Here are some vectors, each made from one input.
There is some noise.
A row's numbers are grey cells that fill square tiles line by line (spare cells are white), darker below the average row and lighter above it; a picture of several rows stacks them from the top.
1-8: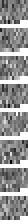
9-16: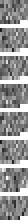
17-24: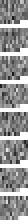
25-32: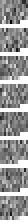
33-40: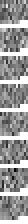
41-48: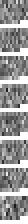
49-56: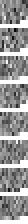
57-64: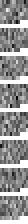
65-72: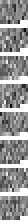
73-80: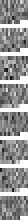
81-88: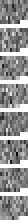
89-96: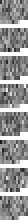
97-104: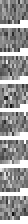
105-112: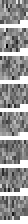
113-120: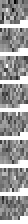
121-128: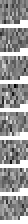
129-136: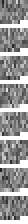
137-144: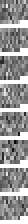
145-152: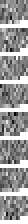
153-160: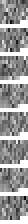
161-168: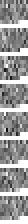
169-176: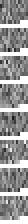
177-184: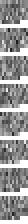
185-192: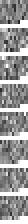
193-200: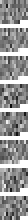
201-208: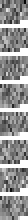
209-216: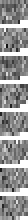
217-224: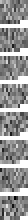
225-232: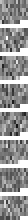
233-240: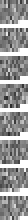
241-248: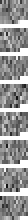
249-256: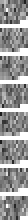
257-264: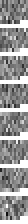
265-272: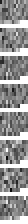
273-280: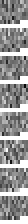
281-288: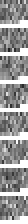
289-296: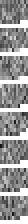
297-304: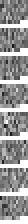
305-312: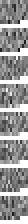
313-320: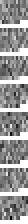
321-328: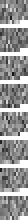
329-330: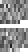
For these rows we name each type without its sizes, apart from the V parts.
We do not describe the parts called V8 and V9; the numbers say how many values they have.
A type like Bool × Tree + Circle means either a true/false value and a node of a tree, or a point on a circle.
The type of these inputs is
(Bool × Bool × Bool × Bool + V9) × V8 + List(Line).
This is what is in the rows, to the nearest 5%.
About 60% of them hold a value of V8, together with either four true/false values, or a value of V9. The rest are lists of points on a line.
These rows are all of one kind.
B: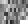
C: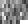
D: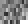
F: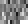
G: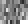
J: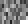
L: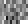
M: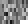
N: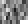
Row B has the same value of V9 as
F and L.
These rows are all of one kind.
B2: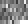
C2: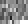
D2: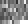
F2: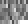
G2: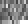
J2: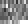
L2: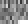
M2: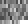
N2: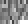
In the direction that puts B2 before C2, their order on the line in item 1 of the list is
N2, L2, F2, M2, G2, J2, D2, B2, C2.
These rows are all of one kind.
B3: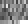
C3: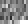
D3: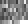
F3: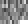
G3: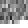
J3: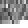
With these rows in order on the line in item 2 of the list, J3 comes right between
C3 and F3.
